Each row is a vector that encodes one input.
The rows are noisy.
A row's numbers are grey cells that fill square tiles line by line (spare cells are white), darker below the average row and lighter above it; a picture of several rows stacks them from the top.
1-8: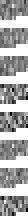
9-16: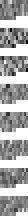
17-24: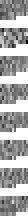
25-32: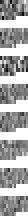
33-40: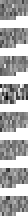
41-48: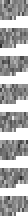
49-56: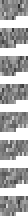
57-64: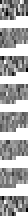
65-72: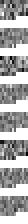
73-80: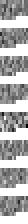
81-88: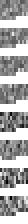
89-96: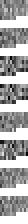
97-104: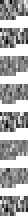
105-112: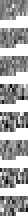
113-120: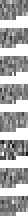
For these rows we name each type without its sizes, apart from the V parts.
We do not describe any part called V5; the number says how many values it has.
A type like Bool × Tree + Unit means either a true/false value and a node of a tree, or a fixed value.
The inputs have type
Bool × Bool × Bool × List(V5) + List(Line).
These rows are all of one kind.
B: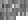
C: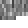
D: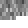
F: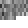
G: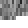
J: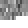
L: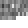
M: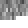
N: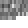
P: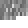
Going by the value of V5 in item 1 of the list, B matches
C and G.
